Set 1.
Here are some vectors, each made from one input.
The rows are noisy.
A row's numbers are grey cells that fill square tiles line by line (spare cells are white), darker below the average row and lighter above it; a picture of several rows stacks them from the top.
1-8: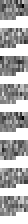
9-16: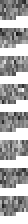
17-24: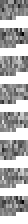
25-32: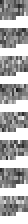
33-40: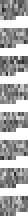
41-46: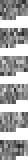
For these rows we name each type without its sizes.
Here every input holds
a label and a true/false value.
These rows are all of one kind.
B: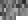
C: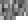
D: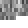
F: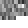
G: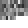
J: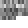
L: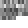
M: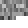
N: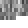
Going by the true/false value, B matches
C and G.
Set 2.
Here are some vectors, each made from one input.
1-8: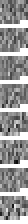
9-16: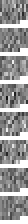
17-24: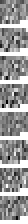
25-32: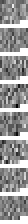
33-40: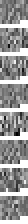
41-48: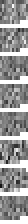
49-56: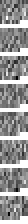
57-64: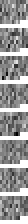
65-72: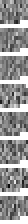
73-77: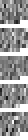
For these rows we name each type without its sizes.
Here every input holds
either a label, or a node of a tree.
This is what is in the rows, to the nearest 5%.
About 45% of them hold a label. The rest hold a node of a tree.
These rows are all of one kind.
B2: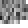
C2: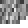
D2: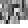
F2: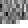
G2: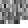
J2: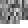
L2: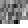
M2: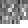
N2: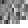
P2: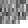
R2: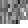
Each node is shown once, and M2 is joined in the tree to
C2 and R2.
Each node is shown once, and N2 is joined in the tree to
B2 and C2.
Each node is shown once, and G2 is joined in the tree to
L2.
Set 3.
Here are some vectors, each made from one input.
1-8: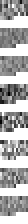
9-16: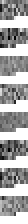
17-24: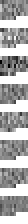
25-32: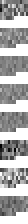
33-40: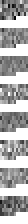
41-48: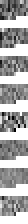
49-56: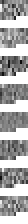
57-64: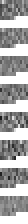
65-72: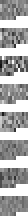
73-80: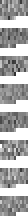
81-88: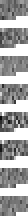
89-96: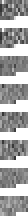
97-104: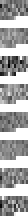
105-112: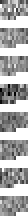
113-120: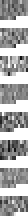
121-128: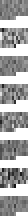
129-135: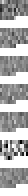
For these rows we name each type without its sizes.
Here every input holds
a point on a line and a true/false value.
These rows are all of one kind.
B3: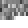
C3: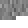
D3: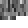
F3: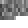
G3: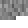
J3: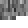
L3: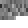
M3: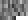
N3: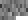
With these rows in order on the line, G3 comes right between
B3 and C3.
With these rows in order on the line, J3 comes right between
D3 and F3.
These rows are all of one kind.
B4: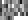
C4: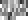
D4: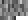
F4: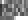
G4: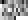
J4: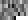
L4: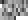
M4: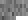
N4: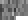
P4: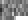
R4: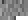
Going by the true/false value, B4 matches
F4 and M4.
